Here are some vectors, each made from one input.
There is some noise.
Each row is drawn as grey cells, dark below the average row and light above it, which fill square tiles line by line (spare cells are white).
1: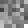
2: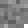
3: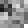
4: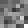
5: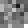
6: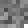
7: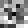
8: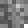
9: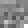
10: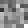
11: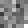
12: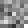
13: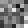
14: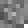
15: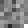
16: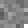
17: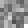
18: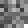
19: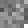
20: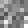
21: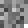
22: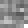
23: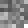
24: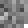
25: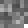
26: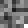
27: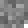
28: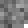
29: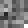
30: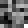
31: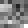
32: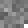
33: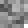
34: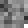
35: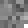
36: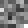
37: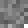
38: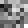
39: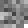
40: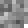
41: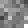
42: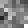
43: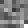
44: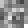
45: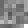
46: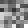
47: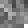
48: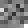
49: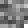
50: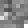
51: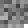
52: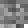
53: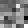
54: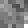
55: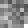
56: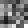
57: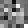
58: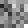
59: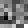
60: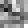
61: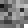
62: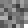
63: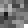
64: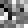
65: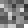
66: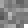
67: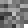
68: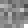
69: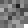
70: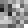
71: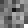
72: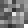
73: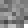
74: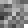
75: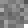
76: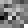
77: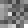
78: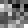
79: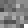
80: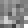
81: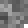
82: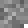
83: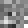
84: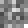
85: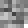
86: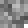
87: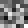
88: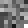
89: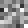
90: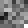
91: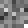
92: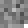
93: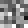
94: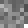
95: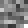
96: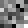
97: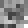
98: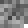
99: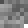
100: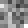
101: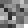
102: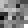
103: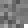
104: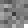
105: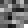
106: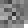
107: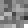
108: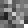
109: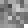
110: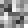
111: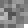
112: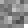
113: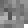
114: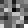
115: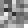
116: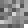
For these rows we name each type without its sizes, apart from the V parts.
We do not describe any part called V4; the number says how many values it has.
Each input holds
a node of a tree, together with either a point on a line, or a value of V4.
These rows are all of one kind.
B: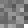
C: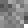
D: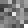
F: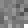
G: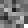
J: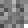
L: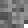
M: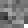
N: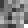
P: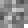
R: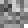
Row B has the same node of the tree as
C, M and N.
